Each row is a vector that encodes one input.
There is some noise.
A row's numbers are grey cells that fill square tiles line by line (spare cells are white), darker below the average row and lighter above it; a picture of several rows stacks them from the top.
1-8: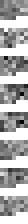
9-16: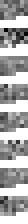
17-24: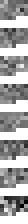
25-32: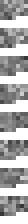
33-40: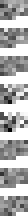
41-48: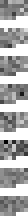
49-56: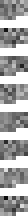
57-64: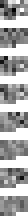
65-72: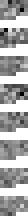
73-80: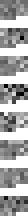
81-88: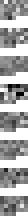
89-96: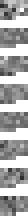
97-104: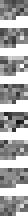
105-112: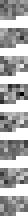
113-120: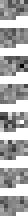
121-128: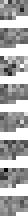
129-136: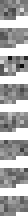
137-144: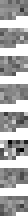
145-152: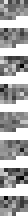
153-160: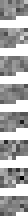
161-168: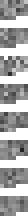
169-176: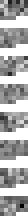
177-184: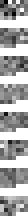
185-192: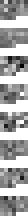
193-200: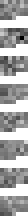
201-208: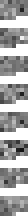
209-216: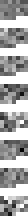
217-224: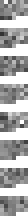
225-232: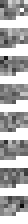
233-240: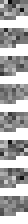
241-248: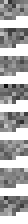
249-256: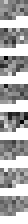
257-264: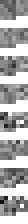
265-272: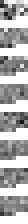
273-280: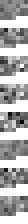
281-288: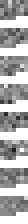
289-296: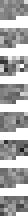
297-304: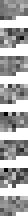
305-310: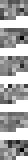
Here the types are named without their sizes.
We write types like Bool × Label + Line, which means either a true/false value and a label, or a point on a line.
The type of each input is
(Bool × Circle + Label) × Label + Tree.
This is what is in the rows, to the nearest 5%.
About 75% of them hold a label, together with either a point on a circle and a true/false value, or a label. The rest hold a node of a tree.
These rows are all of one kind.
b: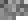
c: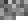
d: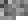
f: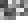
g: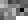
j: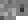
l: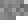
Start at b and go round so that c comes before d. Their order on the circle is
b, l, c, d, f, j, g.
